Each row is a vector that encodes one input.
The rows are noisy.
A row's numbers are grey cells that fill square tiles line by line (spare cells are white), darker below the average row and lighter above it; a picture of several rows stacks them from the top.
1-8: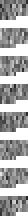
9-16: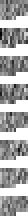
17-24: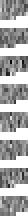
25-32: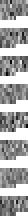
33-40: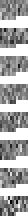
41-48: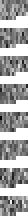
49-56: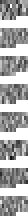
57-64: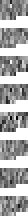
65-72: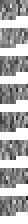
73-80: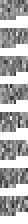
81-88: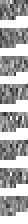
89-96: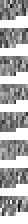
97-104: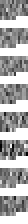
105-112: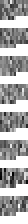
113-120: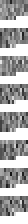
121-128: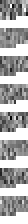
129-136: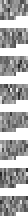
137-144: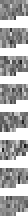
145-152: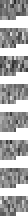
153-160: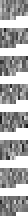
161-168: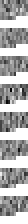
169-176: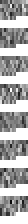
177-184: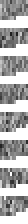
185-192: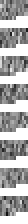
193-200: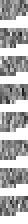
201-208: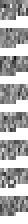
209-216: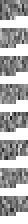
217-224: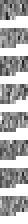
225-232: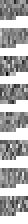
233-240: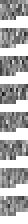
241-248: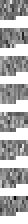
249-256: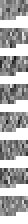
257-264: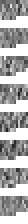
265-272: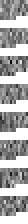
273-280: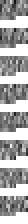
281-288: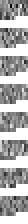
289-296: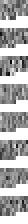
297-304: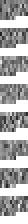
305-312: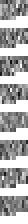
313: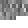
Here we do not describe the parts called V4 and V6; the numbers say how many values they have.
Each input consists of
a point on a 9-point line, together with either a point on a 16-point line, or a value of V4 and a value of V6.
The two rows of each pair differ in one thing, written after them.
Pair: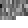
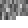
the value of V6
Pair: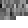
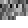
the place on the 9-point line
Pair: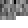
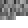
the value of V6
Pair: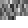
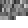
the place on the 9-point line
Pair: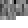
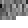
the value of V4
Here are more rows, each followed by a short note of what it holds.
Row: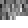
a point on a 9-point line, a value of V4 and a value of V6
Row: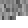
a point on a 9-point line and a point on a 16-point line
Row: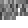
a point on a 9-point line, a value of V4 and a value of V6
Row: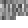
a point on a 9-point line and a point on a 16-point line
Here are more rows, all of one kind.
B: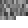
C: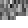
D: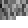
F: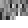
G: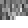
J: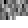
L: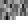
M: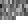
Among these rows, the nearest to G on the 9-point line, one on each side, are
C and M.
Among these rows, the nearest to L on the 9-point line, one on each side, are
F and J.
